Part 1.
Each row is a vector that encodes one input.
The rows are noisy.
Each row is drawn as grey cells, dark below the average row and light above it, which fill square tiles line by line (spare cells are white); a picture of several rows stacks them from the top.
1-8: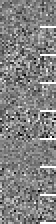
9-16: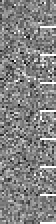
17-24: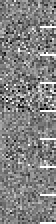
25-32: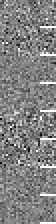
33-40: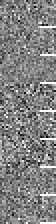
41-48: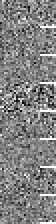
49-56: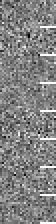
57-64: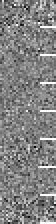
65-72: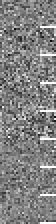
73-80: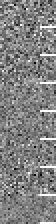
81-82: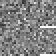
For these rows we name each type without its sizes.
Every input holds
a list of points on a circle.
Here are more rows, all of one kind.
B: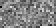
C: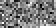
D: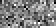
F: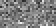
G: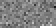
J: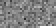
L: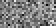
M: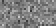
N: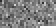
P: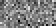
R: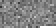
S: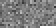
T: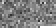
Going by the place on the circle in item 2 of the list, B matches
C, P and S.
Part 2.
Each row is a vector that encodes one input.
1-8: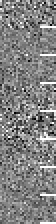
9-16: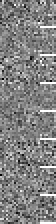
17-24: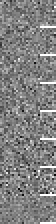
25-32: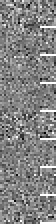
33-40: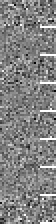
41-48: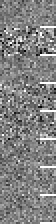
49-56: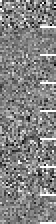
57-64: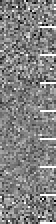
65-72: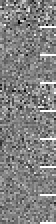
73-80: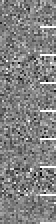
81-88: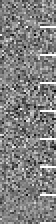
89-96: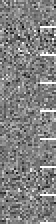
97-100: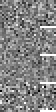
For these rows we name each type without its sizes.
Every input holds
a list of points on a circle.
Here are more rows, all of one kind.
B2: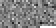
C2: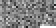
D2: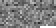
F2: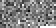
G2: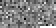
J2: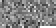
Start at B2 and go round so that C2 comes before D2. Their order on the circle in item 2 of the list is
B2, G2, C2, D2, J2, F2.
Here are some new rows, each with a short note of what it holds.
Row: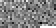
a list of one item
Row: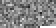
the empty list
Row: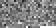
a list of two items
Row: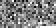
a list of one item
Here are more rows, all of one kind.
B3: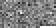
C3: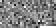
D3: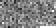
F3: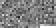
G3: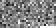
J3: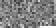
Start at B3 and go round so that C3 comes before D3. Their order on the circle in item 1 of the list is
B3, C3, J3, D3, F3, G3.
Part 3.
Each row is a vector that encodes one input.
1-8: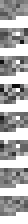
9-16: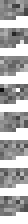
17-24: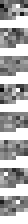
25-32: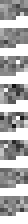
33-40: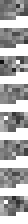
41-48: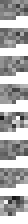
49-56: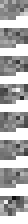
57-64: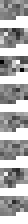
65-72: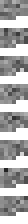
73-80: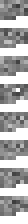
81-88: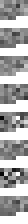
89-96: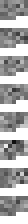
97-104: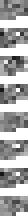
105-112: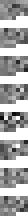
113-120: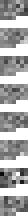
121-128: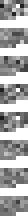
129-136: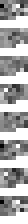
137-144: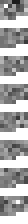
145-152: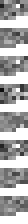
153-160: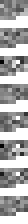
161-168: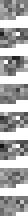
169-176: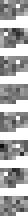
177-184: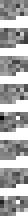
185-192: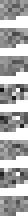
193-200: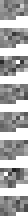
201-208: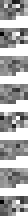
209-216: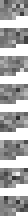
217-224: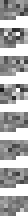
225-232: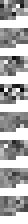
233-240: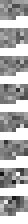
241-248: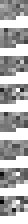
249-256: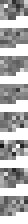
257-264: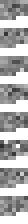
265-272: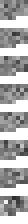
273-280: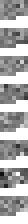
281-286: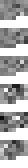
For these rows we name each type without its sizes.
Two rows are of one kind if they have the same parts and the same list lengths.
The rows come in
2 kinds.
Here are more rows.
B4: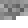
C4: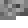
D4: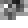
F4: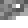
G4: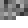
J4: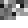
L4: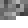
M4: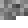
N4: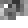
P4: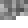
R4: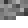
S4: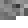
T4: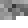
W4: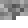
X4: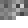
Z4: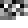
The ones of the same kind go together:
B4, C4, F4, G4, J4, L4, M4, P4, R4, S4, T4, W4, X4
D4, N4, Z4

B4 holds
a point on a line and four true/false values.
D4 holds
a point on a line.
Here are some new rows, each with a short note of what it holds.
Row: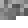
a point on a line and four true/false values
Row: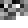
a point on a line
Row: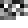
a point on a line
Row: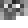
a point on a line
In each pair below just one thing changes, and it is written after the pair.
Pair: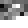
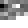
one of the four true/false values
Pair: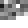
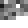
one of the four true/false values
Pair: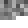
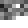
the place on the line
